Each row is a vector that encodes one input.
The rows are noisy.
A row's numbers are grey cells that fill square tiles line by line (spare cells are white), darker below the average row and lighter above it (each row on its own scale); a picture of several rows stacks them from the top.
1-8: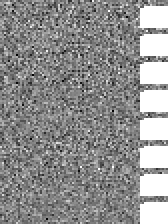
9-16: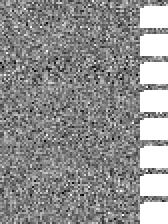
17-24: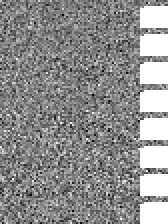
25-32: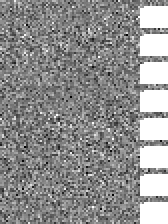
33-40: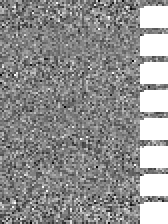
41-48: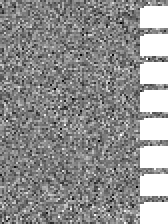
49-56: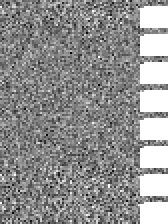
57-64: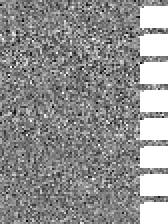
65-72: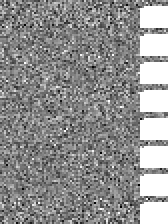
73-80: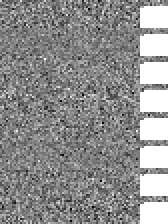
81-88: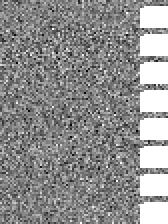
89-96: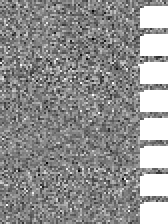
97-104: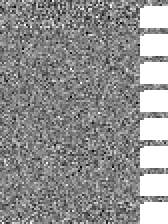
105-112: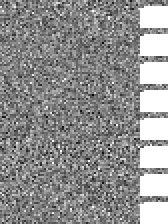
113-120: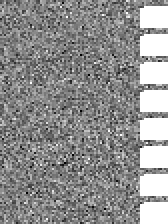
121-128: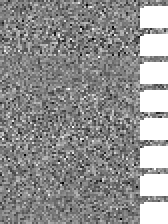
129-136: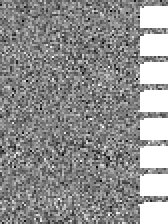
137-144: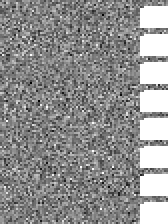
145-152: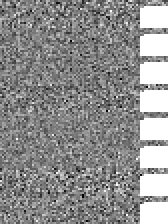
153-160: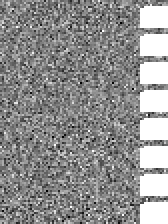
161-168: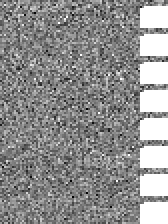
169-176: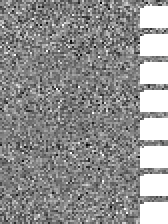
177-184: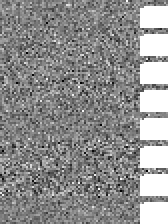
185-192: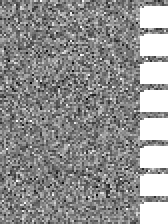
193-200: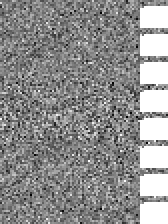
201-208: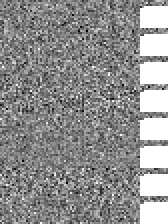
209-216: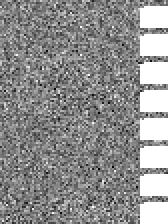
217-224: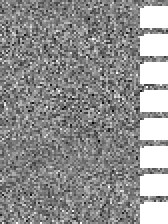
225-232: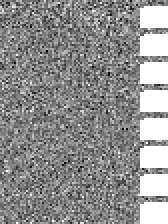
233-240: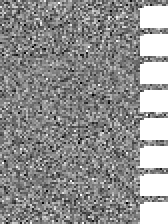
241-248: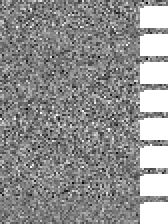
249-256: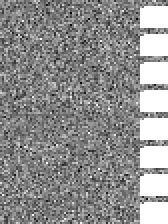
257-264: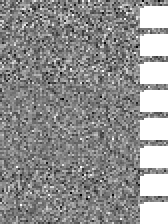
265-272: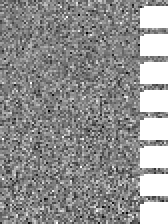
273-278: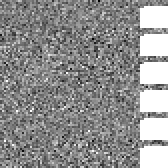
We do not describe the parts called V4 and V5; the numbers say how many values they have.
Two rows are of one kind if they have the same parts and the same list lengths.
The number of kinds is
4.
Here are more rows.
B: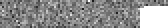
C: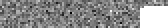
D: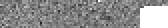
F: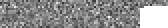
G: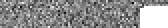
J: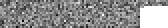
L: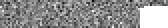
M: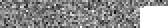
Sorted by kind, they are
B, D, F, L
C, M
G
J

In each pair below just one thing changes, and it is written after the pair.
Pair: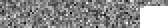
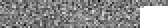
the label
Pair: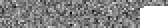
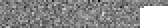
the label
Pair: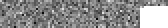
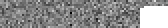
the value of V5
